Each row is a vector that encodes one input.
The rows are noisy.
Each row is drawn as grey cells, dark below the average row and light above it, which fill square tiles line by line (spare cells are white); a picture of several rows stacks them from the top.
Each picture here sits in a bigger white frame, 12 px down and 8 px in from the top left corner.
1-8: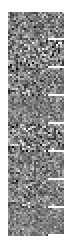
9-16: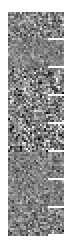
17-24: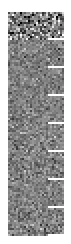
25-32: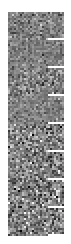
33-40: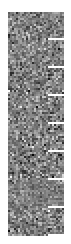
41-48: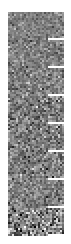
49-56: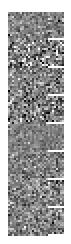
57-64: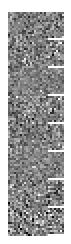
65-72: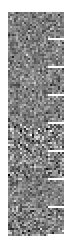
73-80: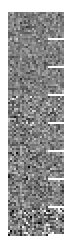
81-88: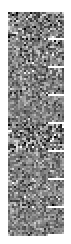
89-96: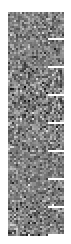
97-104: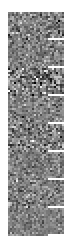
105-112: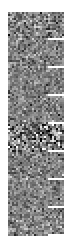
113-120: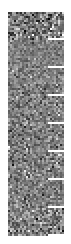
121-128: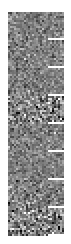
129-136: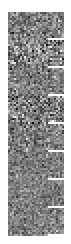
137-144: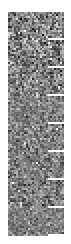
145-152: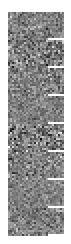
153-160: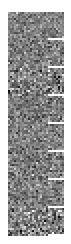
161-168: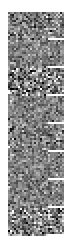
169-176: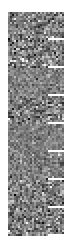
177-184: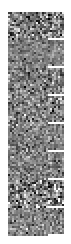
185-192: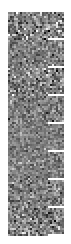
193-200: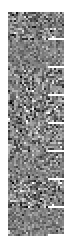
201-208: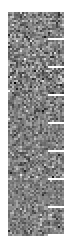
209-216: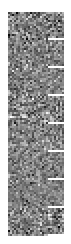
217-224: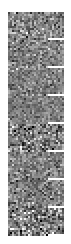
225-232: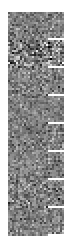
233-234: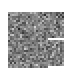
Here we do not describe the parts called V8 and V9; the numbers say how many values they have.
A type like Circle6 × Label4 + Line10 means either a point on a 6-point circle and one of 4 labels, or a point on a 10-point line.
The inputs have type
Label5 + (Line6 + V8) × V9.
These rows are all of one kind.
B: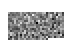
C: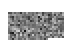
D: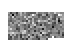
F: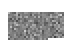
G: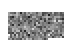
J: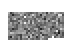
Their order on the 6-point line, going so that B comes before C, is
G, J, B, F, D, C.
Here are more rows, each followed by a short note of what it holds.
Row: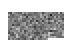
a value of V8 and a value of V9
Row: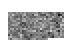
a value of V8 and a value of V9
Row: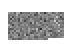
a point on a 6-point line and a value of V9
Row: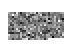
a point on a 6-point line and a value of V9
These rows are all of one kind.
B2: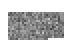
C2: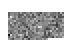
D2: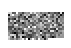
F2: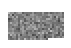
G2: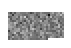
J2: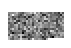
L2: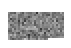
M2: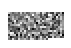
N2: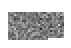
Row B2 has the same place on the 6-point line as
J2 and N2.
